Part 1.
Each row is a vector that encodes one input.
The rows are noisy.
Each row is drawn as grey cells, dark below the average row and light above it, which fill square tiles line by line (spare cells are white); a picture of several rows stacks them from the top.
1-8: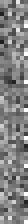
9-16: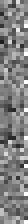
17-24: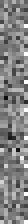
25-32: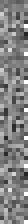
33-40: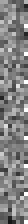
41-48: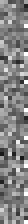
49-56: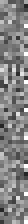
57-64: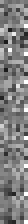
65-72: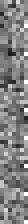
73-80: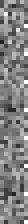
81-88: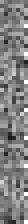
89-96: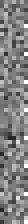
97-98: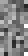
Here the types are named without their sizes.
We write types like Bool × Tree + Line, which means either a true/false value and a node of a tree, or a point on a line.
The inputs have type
Label.
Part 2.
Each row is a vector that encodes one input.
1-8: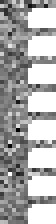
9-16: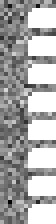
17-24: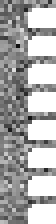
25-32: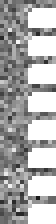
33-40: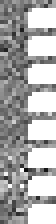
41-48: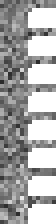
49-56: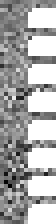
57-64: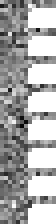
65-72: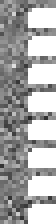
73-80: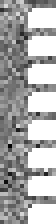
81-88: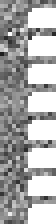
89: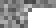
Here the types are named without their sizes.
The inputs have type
Line.
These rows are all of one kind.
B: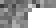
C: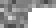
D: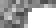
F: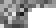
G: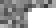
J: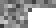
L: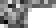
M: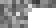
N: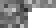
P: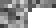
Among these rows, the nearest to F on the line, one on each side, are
L and N.
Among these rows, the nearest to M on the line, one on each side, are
J and P.
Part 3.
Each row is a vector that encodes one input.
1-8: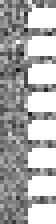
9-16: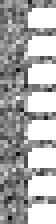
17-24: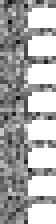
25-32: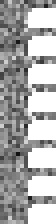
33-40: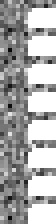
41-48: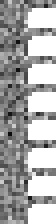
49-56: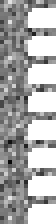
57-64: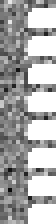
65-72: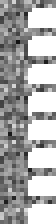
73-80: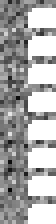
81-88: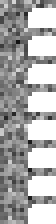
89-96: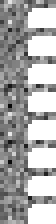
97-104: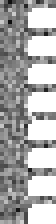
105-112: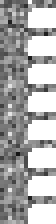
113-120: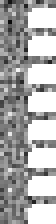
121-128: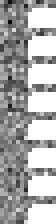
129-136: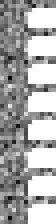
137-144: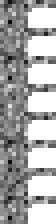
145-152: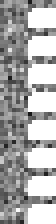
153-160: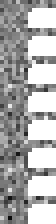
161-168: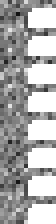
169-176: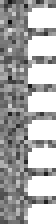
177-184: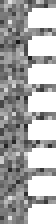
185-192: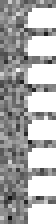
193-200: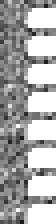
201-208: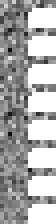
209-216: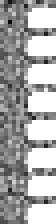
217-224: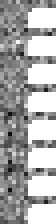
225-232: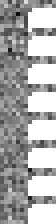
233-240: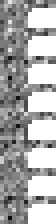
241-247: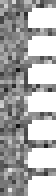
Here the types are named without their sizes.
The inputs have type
Bool × Bool × Bool × Bool.
